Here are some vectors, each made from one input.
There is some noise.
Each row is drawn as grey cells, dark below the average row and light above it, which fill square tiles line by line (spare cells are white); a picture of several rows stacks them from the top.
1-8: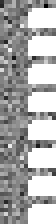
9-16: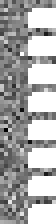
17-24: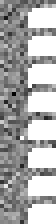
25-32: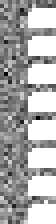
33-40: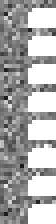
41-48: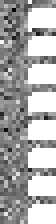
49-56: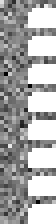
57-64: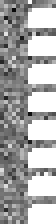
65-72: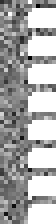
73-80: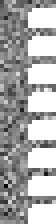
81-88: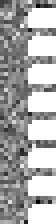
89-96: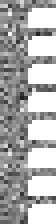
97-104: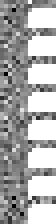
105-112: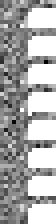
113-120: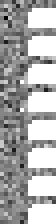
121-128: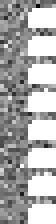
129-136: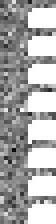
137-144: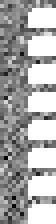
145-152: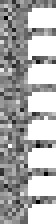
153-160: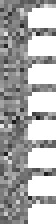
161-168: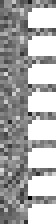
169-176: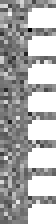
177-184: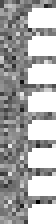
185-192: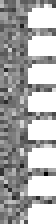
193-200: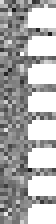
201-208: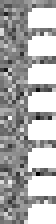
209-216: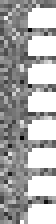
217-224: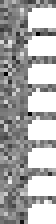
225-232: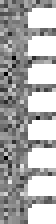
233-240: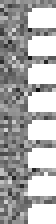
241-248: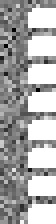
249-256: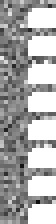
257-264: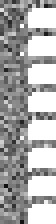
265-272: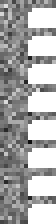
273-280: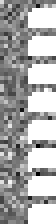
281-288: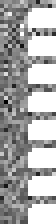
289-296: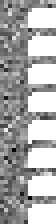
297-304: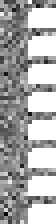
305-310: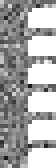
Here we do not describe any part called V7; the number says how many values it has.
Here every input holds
a point on a 5-point line, together with either a point on a 17-point line, or a value of V7.
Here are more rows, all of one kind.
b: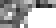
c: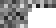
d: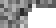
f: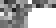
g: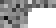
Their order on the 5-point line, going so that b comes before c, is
b, d, c, g, f.
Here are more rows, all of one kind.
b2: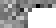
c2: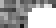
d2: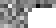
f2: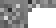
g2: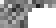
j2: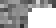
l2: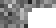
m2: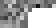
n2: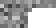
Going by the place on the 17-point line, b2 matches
d2 and g2.
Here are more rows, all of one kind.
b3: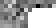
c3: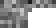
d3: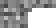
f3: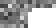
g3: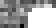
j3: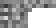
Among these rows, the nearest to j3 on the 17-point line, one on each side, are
d3 and g3.
